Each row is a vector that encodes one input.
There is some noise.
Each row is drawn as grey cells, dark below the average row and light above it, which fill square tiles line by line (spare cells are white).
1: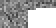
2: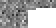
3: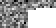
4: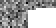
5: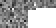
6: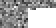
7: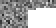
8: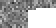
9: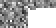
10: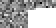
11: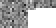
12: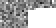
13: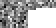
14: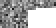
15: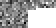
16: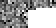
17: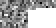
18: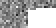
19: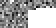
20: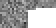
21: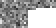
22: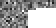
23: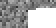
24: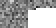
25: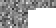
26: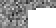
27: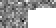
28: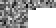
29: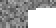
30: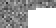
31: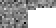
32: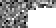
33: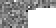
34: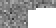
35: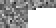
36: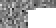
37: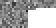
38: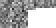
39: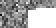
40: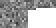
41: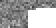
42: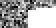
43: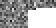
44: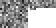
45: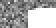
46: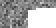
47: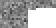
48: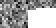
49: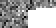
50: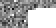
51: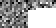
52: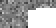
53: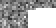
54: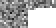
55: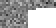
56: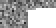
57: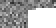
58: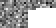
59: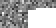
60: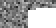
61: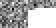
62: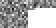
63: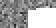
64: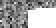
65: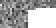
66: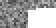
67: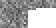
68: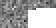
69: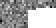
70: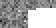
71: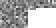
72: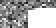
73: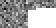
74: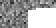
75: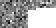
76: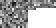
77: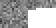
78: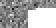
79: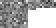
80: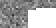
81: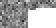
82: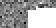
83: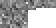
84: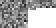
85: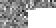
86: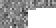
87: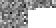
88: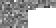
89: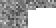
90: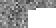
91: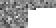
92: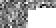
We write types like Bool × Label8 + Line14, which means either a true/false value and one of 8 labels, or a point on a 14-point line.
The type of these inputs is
Line5 × List3(Line4).
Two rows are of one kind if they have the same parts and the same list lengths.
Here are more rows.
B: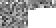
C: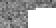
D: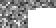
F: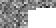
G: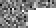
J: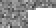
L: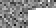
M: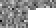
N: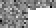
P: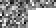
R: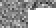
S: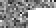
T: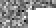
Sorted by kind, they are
B, N, S
C, F, G
D, L, P
J, M, R, T

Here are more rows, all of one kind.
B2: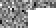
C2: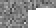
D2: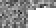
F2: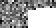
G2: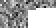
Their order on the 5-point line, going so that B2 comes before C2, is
D2, B2, F2, C2, G2.
